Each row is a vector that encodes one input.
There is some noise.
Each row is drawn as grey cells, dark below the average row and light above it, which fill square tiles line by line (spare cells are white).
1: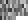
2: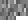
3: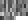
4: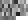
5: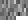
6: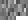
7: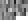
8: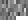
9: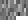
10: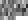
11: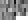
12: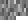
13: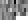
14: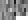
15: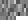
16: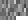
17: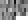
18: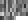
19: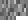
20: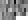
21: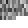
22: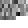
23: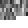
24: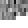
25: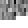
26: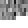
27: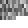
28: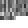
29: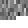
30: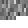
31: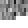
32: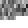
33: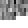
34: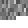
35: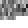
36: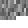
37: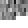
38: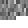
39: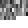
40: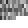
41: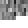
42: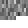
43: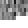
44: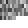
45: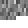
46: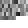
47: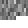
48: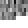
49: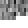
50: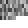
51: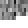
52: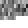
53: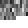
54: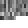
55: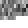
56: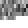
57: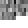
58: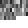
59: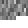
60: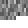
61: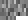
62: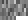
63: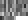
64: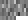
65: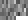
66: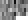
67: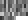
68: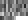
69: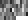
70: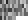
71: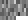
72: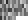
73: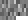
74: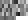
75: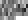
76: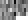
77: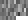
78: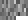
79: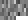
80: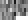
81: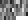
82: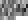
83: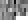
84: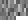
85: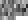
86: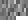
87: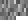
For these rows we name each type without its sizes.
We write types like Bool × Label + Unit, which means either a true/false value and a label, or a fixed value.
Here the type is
Label.
